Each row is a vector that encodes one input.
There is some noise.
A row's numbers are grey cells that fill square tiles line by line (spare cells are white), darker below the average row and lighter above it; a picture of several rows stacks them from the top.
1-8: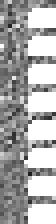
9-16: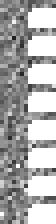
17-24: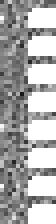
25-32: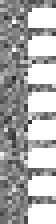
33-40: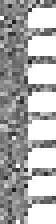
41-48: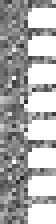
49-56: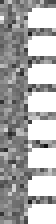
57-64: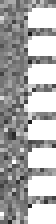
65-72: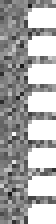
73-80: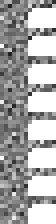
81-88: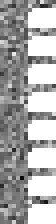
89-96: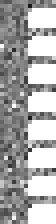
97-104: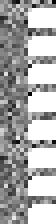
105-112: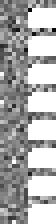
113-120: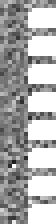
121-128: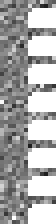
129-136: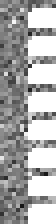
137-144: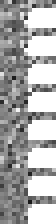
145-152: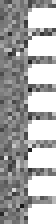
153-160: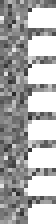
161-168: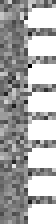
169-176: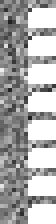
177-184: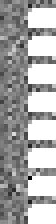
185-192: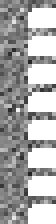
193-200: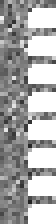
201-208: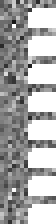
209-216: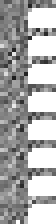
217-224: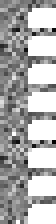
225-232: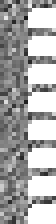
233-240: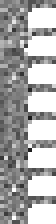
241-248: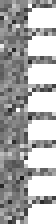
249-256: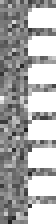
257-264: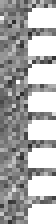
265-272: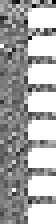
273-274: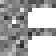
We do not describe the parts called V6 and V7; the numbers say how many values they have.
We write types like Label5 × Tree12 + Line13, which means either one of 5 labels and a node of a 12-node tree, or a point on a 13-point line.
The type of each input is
(Line4 + V7) × V6 + List2(Bool × Line5).
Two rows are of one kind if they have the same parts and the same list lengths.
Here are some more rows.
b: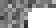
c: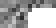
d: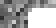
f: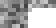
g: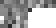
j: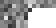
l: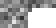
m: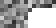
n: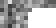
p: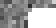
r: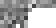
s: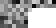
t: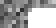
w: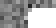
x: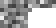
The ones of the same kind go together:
b, d, p, t, w
c, l
f, g, n, x
j, m, r
s

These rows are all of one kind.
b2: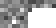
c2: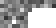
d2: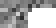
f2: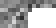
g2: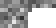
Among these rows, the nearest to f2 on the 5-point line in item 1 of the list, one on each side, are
d2 and g2.
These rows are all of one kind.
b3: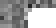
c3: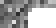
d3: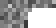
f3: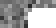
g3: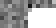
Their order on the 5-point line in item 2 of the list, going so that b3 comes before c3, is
g3, b3, d3, c3, f3.
